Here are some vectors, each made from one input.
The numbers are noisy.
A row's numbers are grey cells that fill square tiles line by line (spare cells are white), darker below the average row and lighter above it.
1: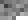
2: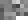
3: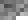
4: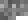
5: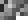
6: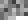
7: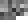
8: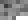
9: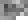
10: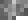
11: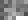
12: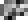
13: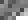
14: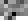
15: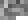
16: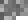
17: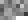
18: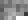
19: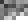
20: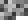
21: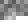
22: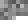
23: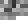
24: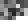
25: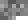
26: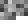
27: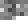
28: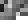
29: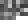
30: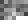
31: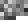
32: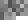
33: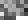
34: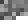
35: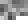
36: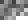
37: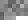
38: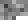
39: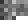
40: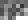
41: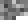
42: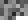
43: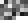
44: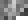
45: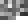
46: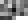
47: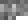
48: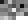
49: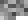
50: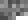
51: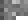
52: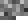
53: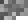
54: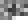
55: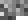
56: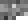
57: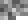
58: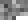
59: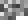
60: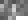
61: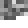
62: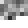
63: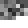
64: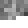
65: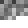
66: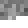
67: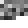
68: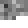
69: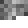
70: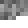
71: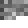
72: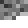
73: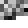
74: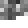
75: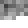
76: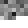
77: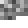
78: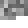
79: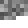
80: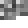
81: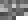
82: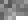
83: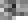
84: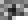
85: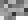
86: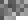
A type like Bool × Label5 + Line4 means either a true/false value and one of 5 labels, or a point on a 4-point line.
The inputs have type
Bool × Circle8 + Tree8 + Unit.
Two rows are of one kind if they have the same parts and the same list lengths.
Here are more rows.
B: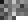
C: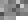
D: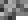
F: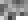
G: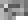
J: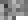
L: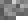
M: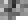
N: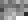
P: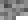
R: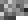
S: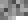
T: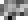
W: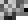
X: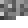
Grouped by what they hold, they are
B, C, J, L, N, P, S
D, G, M, R, W, X
F, T

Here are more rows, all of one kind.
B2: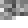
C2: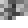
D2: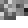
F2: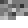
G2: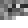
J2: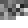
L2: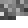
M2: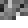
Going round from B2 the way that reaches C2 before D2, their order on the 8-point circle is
B2, C2, L2, D2, F2, M2, J2, G2.
